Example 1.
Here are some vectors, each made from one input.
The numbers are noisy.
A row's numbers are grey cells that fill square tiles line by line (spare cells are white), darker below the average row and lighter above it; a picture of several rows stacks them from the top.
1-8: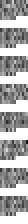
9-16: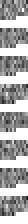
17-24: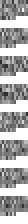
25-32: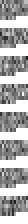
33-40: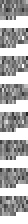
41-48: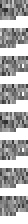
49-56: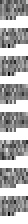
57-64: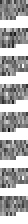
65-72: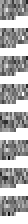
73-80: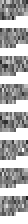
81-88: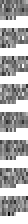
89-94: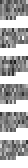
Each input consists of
either a point on an 8-point circle, or a point on a 6-point line.
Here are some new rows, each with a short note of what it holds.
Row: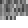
a point on a 6-point line
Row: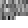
a point on an 8-point circle
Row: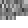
a point on a 6-point line
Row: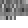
a point on a 6-point line
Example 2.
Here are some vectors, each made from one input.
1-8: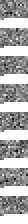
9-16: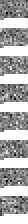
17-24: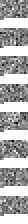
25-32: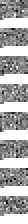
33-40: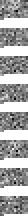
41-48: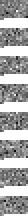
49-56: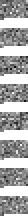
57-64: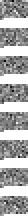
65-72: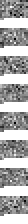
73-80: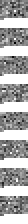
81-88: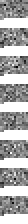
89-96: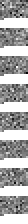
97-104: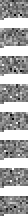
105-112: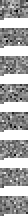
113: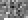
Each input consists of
a point on an 11-point line and a node of a 14-node tree.
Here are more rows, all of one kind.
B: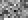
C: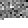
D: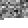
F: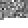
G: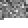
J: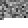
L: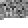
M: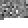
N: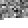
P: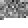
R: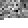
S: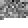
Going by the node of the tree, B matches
C, D and N.
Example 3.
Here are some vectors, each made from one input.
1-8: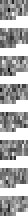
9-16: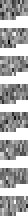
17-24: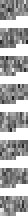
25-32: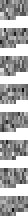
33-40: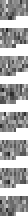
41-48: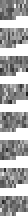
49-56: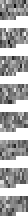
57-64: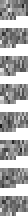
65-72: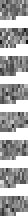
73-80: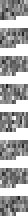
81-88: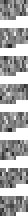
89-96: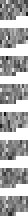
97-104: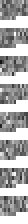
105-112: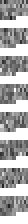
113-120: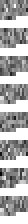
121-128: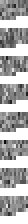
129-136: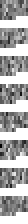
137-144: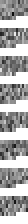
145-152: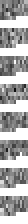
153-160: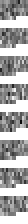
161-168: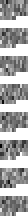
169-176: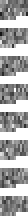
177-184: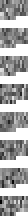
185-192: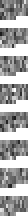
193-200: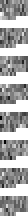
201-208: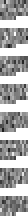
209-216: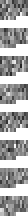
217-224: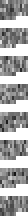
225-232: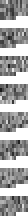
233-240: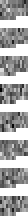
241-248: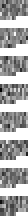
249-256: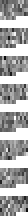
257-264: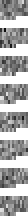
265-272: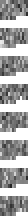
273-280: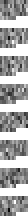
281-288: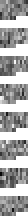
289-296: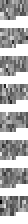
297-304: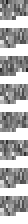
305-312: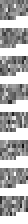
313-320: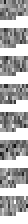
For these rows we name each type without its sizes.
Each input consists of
a point on a line, together with either a point on a circle, or a fixed value.
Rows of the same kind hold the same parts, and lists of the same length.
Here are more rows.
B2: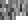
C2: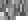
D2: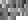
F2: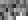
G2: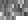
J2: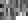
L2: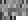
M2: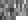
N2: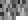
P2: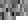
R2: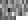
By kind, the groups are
B2, D2, F2, J2, L2, M2, N2, P2, R2
C2, G2

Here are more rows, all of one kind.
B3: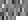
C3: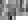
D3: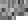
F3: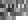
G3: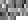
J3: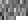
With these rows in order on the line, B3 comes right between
G3 and J3.
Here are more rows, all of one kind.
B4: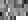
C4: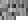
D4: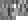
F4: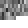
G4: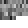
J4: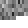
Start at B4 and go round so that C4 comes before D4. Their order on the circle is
B4, C4, J4, F4, D4, G4.
